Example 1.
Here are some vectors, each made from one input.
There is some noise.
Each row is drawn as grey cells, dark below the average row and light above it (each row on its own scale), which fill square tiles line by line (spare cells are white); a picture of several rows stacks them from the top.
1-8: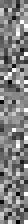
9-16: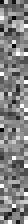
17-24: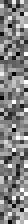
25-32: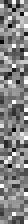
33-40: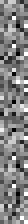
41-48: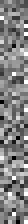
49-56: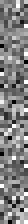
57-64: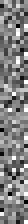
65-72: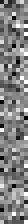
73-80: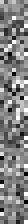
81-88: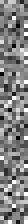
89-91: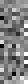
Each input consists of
four true/false values.
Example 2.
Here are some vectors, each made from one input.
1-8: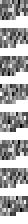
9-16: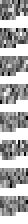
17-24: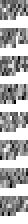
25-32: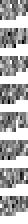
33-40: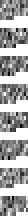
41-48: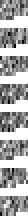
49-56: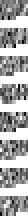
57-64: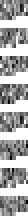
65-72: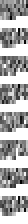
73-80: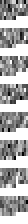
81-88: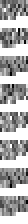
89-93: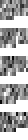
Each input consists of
a point on a 17-point circle.
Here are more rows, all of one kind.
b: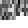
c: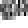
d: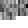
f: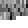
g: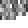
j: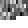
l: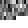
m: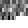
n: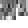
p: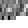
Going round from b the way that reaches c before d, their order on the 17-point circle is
b, c, d, f, j, l, n, g, p, m.
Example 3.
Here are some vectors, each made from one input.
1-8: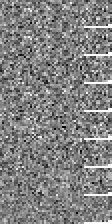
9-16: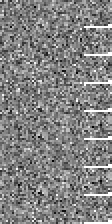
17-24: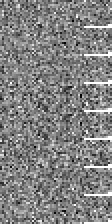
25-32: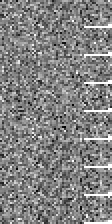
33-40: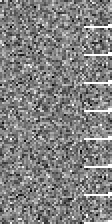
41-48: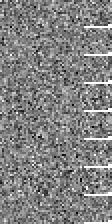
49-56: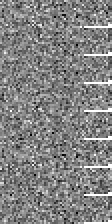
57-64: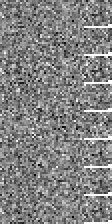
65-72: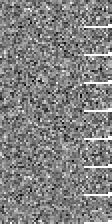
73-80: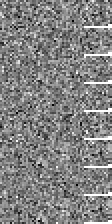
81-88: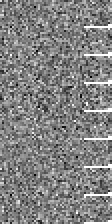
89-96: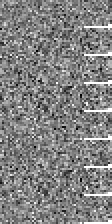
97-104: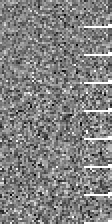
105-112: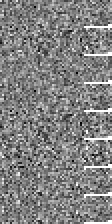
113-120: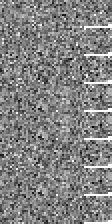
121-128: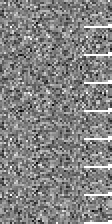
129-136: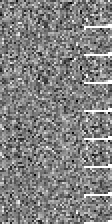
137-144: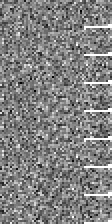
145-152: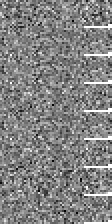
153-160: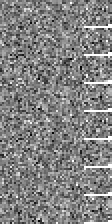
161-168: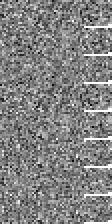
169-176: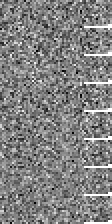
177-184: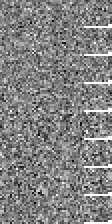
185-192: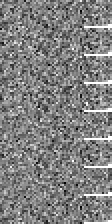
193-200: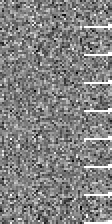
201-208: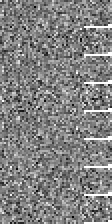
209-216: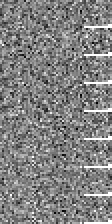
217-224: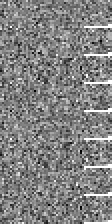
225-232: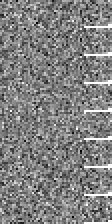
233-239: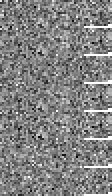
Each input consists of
a point on an 11-point line.
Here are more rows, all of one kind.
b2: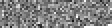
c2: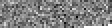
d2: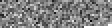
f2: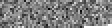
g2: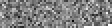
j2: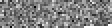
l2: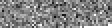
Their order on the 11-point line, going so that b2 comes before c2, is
b2, j2, g2, c2, l2, d2, f2.
